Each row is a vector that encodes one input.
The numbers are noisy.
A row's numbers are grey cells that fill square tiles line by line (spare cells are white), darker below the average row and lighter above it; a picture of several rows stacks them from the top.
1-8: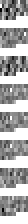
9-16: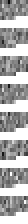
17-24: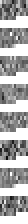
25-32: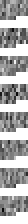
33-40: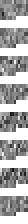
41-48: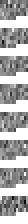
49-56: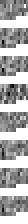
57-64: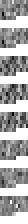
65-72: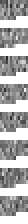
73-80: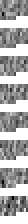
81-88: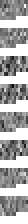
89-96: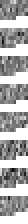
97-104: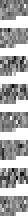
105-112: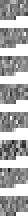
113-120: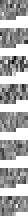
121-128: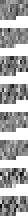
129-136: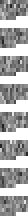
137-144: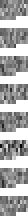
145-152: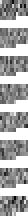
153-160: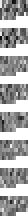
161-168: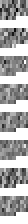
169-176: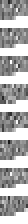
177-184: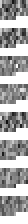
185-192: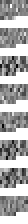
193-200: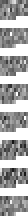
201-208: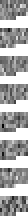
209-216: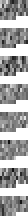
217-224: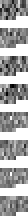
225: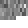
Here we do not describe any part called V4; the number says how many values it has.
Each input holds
either a point on a 20-point circle, or a fixed value, or a true/false value and a value of V4.
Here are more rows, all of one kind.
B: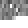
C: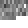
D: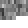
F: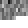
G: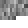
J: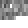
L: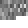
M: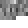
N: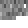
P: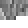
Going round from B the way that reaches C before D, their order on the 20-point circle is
B, J, N, C, L, P, G, M, D, F.
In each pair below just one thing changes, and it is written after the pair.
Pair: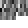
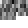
the value of V4
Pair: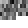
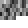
the true/false value
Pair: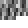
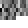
the value of V4
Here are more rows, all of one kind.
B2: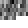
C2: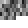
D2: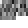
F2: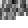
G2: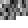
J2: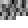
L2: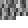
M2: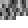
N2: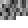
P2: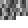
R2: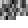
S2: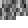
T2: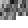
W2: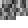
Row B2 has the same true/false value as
D2, F2 and T2.
